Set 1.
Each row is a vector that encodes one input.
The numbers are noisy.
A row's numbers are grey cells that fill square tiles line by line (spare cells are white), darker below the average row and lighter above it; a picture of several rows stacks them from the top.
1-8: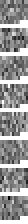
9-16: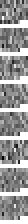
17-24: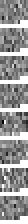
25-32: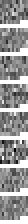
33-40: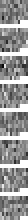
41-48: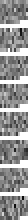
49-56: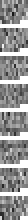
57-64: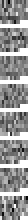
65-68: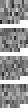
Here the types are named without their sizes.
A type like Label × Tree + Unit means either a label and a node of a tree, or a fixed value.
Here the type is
Line.
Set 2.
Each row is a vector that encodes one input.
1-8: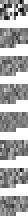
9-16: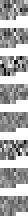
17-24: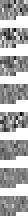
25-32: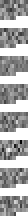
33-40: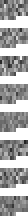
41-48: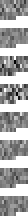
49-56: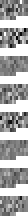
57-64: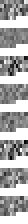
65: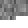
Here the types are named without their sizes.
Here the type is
Bool × Bool × Bool × Bool.
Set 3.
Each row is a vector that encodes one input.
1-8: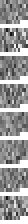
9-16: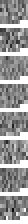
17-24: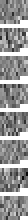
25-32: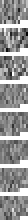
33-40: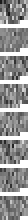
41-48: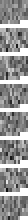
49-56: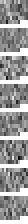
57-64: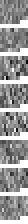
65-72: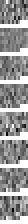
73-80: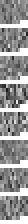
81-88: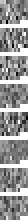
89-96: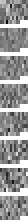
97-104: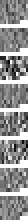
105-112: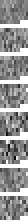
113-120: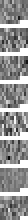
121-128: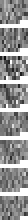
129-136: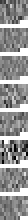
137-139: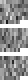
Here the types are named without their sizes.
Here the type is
Line.
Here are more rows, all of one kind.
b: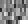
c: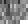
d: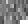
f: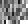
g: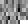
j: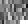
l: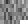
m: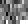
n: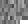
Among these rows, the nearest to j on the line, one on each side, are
c and d.
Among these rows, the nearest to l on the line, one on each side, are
b and n.
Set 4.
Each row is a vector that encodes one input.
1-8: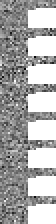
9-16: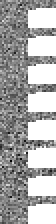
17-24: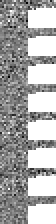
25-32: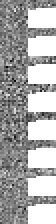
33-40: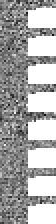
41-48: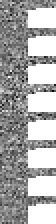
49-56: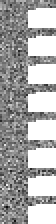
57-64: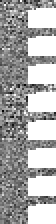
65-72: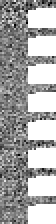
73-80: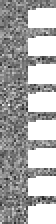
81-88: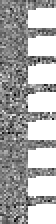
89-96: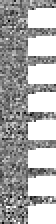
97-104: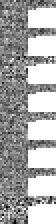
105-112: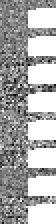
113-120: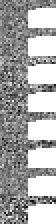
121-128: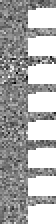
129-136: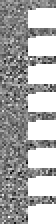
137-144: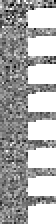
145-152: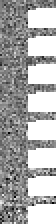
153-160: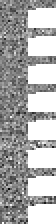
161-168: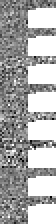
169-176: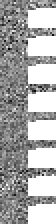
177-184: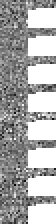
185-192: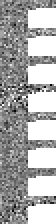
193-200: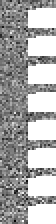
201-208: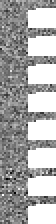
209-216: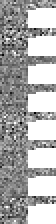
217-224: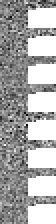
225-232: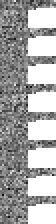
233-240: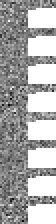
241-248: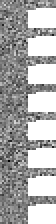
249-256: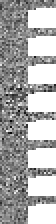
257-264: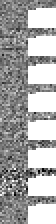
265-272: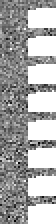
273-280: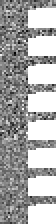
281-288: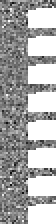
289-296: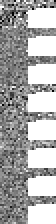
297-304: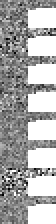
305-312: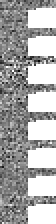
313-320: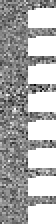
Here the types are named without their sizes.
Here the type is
Circle.
